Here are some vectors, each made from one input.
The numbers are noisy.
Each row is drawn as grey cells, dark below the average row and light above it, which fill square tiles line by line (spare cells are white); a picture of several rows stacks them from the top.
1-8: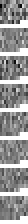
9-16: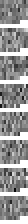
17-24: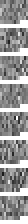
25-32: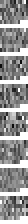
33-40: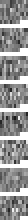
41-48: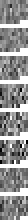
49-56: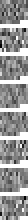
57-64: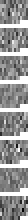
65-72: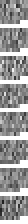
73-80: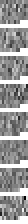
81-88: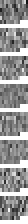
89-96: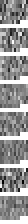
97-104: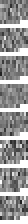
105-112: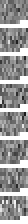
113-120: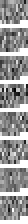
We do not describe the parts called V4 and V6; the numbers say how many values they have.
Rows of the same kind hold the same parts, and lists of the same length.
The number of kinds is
2.
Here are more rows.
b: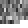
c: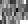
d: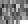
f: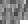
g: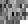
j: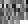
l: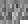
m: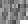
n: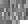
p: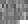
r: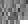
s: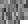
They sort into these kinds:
b, g, l, n, s
c, d, f, j, m, p, r

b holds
a point on a 5-point line and a value of V6.
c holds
a true/false value, a value of V4 and a value of V6.
